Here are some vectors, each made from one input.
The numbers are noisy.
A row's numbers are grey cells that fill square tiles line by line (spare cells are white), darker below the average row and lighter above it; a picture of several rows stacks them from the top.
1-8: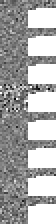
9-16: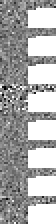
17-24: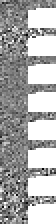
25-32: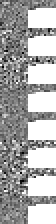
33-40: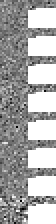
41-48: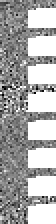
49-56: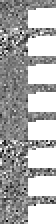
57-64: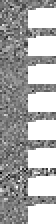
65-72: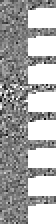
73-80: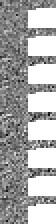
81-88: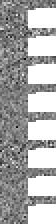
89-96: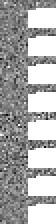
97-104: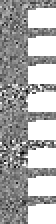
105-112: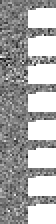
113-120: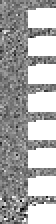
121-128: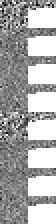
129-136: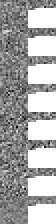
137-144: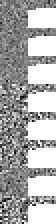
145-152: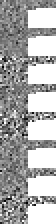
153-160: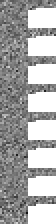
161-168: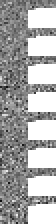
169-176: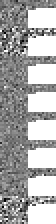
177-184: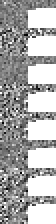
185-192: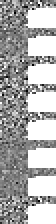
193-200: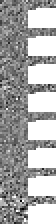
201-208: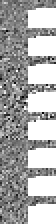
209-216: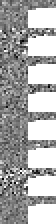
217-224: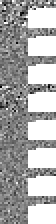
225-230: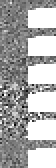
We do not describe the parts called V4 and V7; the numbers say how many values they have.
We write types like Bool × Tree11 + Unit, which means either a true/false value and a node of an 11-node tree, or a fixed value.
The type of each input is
(Label6 + Line6) × Tree8 × V7 + V4.
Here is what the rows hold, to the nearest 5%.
About 80% of them hold a node of an 8-node tree and a value of V7, together with either one of 6 labels, or a point on a 6-point line. The rest hold a value of V4.
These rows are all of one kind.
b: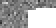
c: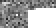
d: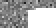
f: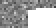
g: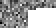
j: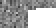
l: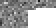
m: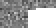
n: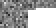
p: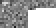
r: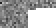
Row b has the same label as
d, f and l.
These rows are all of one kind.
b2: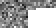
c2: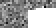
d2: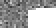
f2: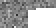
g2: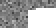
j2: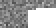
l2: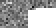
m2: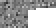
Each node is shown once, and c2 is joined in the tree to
d2.
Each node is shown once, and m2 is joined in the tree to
f2.
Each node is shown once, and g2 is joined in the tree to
d2.
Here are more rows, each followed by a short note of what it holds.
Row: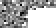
a value of V4
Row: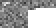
one of 6 labels, a node of an 8-node tree and a value of V7
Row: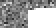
a point on a 6-point line, a node of an 8-node tree and a value of V7
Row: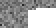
a point on a 6-point line, a node of an 8-node tree and a value of V7
